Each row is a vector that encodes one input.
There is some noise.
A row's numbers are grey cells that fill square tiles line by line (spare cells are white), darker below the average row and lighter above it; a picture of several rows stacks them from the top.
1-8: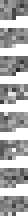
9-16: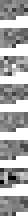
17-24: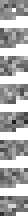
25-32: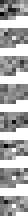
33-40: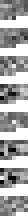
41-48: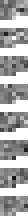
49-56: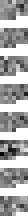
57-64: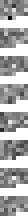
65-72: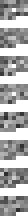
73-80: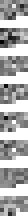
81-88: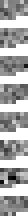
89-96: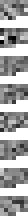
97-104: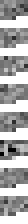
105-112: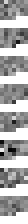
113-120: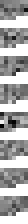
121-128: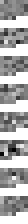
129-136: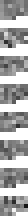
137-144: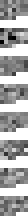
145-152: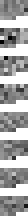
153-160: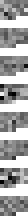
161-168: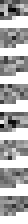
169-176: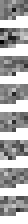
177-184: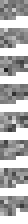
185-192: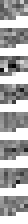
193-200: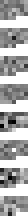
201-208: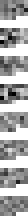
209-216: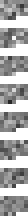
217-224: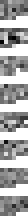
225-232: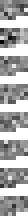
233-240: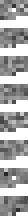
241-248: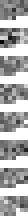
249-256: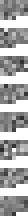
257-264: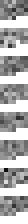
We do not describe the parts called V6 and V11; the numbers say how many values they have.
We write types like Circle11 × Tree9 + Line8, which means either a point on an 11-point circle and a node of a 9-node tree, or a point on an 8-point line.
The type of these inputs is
(Bool × Bool × Bool × Bool × V11 + Line8) × V6 + Line5.
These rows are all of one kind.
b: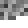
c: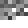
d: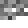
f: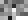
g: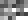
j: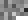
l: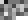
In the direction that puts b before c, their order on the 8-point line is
l, f, j, b, d, c, g.
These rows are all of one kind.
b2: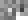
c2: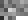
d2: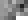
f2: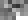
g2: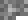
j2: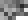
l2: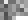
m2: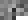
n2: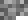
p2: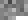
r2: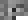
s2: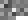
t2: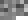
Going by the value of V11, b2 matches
m2 and r2.
